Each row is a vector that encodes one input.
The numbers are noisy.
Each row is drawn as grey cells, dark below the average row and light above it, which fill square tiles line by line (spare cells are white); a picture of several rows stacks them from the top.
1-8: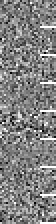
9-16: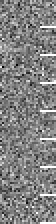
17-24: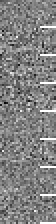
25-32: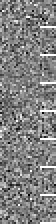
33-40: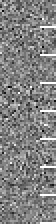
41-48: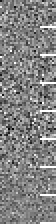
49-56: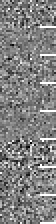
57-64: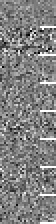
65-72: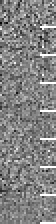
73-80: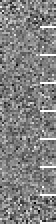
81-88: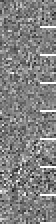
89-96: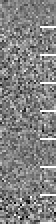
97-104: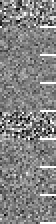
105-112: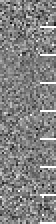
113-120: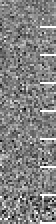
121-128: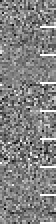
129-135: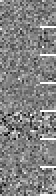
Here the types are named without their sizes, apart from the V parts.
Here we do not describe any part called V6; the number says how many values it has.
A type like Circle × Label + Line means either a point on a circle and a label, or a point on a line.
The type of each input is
List(Bool × V6).
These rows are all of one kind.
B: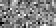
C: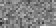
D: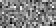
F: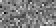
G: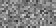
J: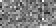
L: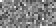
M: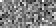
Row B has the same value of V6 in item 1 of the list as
C and G.
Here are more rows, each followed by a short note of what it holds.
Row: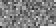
a list of two items
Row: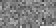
a list of two items
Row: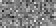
a list of one item
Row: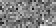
a list of one item
